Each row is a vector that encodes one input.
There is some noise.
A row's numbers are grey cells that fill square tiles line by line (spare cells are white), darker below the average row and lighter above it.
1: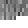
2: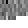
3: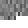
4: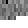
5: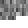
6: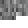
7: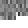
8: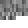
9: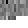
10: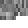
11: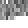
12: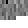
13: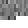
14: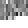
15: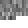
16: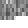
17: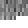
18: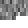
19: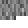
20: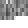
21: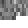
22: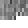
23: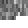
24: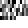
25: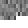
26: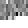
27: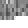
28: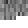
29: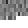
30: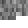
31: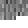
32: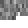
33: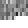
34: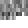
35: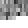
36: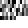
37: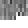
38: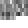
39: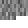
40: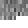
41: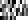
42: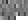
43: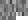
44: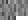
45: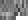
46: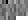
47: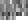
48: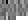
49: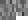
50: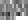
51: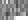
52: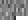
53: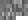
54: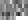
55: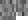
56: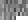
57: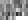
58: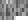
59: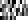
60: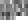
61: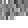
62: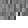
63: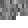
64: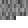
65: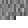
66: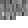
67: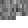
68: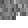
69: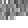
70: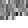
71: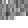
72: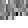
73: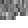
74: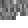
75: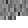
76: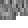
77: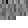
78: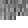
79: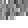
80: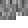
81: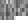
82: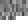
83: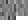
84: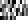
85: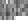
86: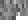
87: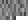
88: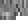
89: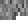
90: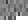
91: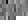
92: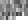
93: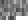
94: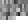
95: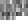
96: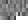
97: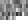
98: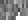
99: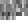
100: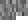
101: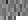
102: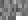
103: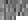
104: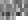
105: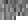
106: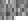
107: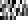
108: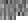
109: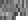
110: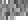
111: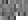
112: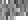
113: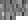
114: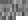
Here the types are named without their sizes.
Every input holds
a list of items, each a point on a line and a true/false value.
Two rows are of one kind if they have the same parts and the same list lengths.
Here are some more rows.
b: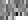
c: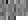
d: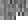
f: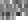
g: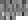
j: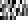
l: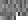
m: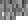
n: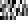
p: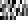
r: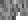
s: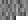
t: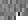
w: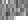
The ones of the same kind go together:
b, f, w
c, d, g, l, m, r, s, t
j, n, p

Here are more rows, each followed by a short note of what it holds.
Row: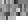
a list of one item
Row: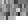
a list of one item
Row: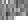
a list of one item
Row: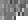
a list of two items
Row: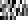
the empty list
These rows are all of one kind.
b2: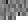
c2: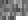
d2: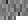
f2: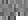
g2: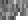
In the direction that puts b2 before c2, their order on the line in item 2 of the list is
b2, g2, c2, d2, f2.
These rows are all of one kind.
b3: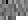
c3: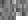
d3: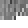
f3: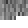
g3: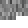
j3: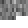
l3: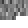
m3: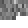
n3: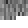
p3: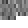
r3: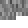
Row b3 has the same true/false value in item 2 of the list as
f3 and n3.
